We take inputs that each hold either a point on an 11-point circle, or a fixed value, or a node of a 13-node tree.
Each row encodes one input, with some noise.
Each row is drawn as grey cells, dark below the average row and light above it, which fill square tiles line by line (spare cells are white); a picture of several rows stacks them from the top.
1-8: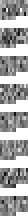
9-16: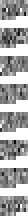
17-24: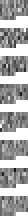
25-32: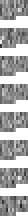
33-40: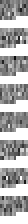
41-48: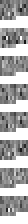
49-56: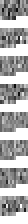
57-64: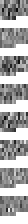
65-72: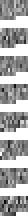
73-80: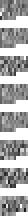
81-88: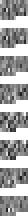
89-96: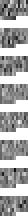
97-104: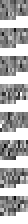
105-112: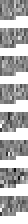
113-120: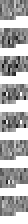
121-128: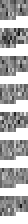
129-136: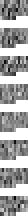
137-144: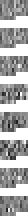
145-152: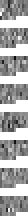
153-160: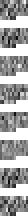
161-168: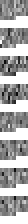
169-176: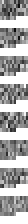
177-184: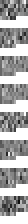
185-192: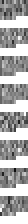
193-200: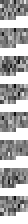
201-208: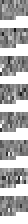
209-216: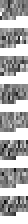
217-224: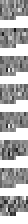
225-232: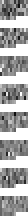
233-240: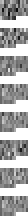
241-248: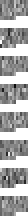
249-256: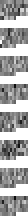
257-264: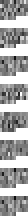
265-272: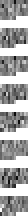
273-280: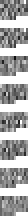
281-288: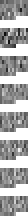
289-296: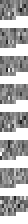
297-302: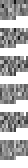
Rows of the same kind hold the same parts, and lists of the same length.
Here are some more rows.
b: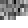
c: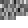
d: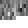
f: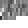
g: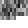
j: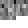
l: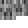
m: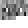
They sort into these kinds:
b, c, m
d, f, j, l
g

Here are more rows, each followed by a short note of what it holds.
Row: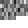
a point on an 11-point circle
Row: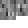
a node of a 13-node tree
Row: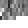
a node of a 13-node tree
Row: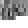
a point on an 11-point circle
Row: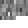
a node of a 13-node tree
